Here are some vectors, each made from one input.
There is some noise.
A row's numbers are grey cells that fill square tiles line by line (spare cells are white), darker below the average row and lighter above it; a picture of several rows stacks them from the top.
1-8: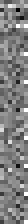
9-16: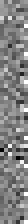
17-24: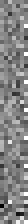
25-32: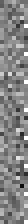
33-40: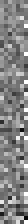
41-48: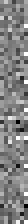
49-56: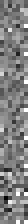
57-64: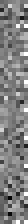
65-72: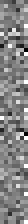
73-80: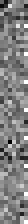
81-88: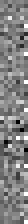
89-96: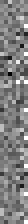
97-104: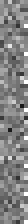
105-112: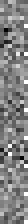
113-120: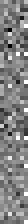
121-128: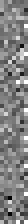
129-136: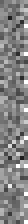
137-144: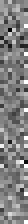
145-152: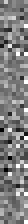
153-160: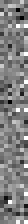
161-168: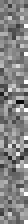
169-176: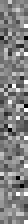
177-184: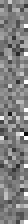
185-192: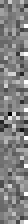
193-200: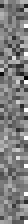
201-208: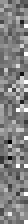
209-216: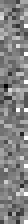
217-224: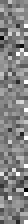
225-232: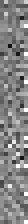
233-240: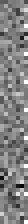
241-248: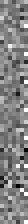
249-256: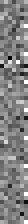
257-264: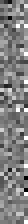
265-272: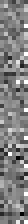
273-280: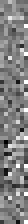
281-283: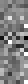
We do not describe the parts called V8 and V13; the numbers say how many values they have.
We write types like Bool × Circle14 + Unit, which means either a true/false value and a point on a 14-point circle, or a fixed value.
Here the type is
(Bool × (Tree12 + Unit) × V8 + V13) × Label11.
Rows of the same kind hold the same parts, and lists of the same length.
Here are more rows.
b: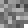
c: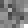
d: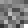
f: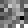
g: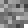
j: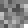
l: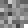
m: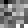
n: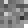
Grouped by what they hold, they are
b, g, l
c, d, j, n
f, m

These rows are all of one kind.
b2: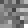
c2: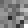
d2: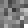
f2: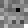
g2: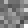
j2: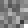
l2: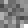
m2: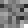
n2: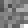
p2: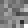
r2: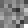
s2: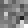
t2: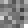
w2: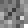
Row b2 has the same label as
c2, g2 and j2.
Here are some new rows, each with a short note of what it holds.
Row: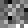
one of 11 labels and a value of V13
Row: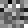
one of 11 labels and a value of V13
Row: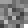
one of 11 labels, a node of a 12-node tree, a true/false value and a value of V8
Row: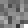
one of 11 labels, a node of a 12-node tree, a true/false value and a value of V8
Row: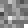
one of 11 labels, a true/false value and a value of V8
